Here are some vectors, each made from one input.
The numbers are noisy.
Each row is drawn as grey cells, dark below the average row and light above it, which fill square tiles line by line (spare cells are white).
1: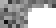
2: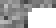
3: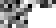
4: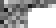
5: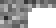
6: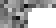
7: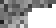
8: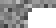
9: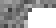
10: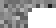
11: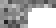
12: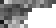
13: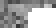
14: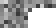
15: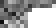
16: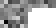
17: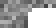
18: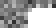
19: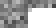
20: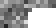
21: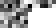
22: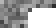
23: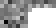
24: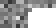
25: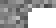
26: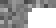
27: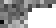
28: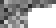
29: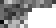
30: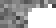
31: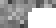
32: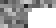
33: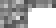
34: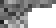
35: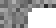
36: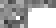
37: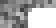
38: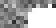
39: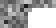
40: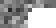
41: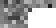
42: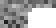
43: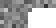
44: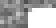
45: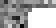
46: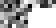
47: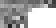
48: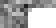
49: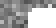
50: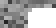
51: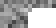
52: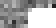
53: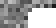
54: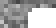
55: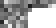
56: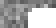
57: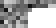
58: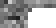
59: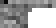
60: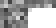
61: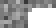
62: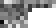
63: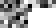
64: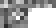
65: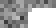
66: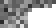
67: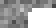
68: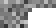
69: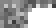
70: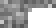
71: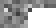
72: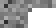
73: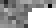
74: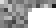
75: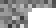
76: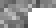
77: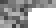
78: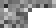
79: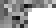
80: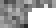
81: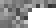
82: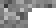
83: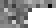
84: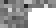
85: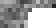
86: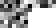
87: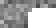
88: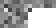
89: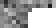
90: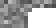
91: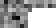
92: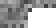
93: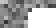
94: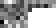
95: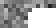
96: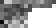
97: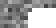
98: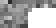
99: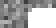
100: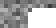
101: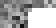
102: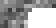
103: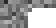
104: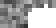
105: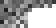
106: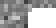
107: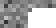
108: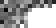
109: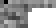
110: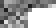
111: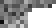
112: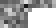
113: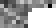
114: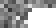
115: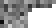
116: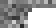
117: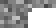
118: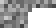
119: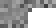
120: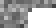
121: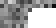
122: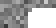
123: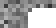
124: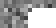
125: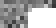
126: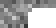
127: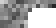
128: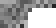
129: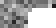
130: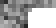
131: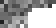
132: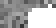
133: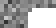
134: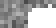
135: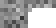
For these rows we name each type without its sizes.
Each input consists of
a list of items, each a point on a line and a true/false value.
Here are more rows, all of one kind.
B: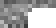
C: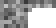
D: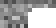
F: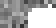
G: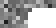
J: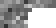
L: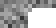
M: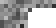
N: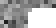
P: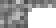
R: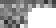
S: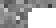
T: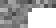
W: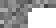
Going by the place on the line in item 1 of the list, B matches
C, D, F and P.
